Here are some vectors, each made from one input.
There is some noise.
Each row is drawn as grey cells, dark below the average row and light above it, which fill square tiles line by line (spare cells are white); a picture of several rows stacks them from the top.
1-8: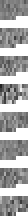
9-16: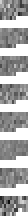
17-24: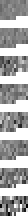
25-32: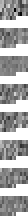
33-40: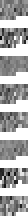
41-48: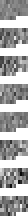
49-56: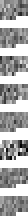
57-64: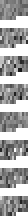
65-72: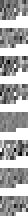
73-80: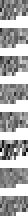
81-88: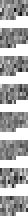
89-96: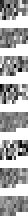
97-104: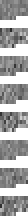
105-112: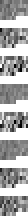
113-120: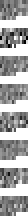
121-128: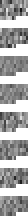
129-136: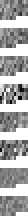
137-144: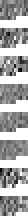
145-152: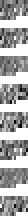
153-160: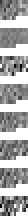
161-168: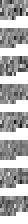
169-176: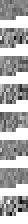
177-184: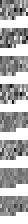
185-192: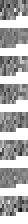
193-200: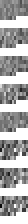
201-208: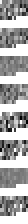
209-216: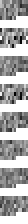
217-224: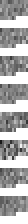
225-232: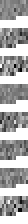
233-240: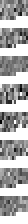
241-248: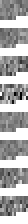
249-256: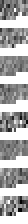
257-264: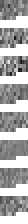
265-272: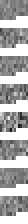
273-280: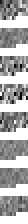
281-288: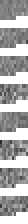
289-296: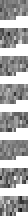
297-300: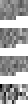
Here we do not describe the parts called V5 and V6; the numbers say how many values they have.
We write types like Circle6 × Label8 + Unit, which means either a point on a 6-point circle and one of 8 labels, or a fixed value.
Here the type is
Label12 × Label12 × Label12 × (Tree11 + V6) × V5.
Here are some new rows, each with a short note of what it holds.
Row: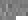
three labels (each one of 12), a node of an 11-node tree and a value of V5
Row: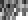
three labels (each one of 12), a node of an 11-node tree and a value of V5
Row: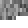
three labels (each one of 12), a node of an 11-node tree and a value of V5
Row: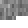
three labels (each one of 12), a value of V5 and a value of V6
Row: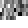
three labels (each one of 12), a node of an 11-node tree and a value of V5
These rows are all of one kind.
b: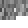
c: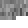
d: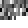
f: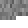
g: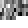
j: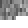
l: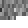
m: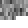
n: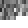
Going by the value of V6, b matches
d and j.
